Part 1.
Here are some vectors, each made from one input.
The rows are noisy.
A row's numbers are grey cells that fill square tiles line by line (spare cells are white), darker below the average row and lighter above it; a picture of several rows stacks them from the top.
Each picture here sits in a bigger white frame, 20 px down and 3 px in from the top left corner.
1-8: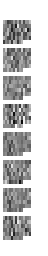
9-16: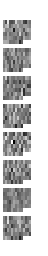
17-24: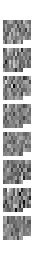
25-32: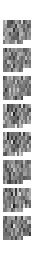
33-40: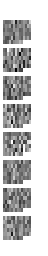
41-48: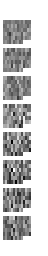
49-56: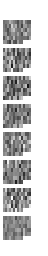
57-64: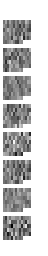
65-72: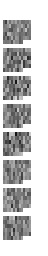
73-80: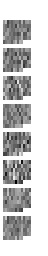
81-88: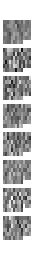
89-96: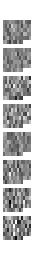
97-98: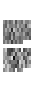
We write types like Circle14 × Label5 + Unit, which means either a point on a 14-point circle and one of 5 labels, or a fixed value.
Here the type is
Line6 + Line10.
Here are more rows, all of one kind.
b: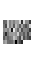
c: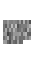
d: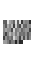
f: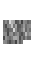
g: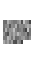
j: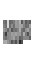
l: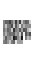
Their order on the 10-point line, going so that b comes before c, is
d, j, b, g, l, c, f.
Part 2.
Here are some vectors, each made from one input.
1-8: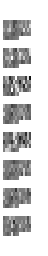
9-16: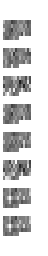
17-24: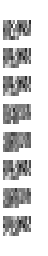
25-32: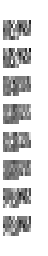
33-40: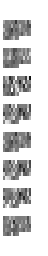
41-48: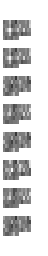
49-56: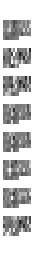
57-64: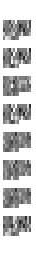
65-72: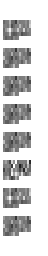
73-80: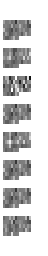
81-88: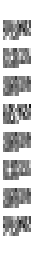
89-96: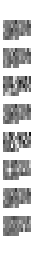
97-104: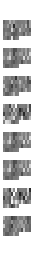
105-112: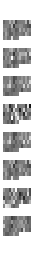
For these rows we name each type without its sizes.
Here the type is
Circle + Line.
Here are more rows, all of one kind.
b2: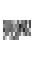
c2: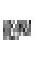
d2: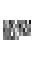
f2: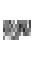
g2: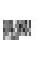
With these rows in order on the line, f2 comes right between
b2 and c2.
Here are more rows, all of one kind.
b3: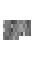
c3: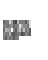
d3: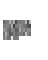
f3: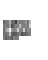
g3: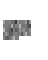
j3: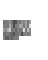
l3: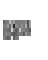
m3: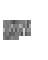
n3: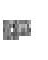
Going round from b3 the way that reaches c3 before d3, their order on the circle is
b3, m3, j3, f3, c3, n3, l3, d3, g3.
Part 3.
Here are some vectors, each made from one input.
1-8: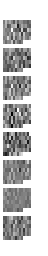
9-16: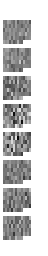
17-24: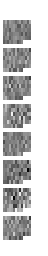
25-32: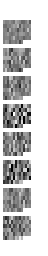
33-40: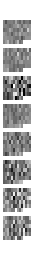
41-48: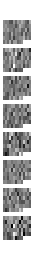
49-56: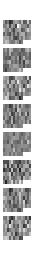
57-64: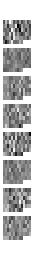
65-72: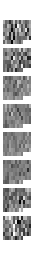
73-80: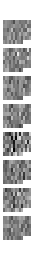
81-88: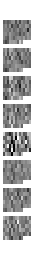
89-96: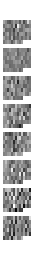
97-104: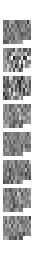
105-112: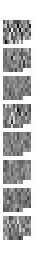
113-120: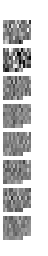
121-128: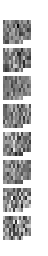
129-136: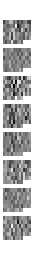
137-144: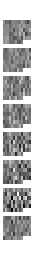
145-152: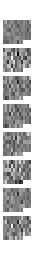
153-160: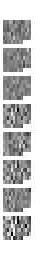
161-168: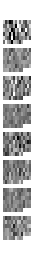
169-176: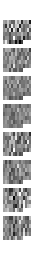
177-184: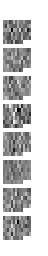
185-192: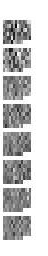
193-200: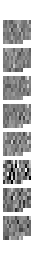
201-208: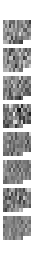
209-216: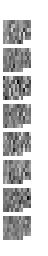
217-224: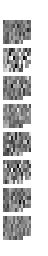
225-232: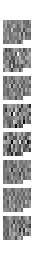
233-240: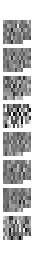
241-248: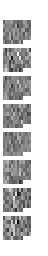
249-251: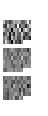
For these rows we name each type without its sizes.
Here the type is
(Bool × Bool × Bool + Unit) × Line.
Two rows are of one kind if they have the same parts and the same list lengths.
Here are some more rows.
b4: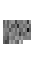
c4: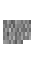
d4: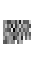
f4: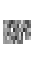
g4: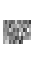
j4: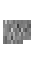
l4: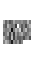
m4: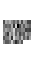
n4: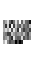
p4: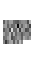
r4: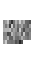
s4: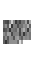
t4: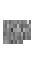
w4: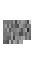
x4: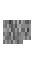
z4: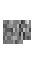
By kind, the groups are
b4, c4, f4, m4, n4, r4, w4, x4
d4, g4, j4, l4, p4, s4, t4, z4

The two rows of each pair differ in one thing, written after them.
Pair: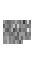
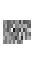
the place on the line
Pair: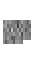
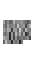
one of the three true/false values
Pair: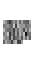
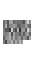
the place on the line
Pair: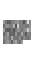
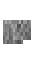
the place on the line
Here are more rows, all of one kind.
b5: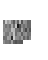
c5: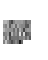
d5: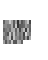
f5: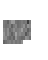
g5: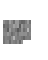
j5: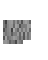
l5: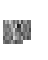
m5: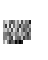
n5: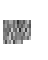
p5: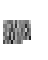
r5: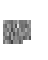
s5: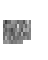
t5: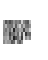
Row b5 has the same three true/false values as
c5, p5 and r5.
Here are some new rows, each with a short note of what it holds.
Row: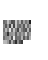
a point on a line
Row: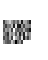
a point on a line
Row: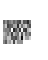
a point on a line and three true/false values
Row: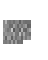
a point on a line and three true/false values
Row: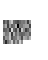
a point on a line and three true/false values
